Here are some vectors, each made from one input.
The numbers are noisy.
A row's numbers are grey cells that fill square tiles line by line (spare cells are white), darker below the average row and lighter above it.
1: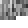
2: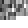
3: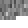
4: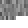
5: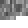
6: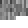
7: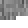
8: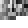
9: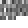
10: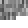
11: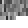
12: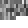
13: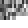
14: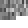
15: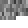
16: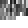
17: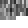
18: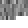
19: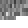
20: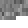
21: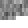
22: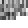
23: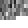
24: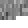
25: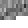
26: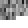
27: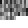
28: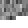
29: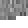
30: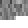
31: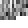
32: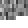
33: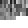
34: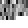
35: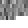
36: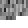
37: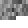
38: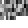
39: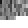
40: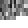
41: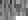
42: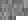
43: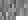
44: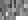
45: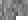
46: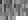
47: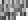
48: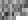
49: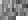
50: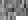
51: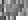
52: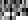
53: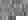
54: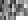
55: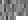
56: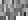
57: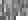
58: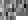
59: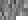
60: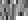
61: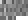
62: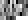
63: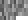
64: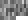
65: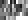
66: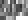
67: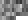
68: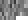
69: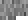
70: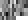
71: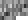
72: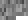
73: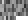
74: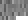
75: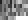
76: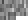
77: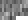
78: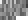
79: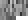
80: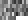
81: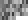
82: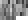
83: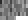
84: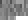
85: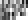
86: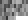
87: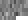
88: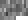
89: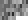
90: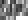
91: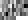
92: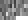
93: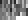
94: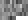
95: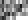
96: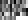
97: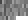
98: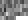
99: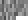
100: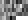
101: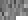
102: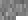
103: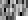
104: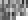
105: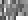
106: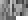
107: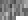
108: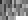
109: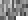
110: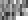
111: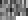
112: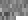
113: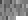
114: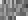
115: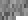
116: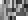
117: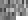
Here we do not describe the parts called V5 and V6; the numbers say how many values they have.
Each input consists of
either a value of V5 and a value of V6, or a list of up to two points on a 4-point line.
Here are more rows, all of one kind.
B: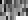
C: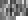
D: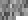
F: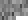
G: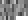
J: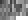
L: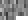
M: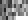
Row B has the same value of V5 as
D and J.
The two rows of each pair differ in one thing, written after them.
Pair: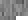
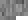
the place on the 4-point line in item 2 of the list
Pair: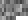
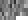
the place on the 4-point line in item 2 of the list
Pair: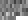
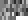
the place on the 4-point line in item 2 of the list
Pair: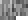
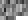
the place on the 4-point line in item 1 of the list
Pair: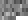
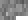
the place on the 4-point line in item 2 of the list
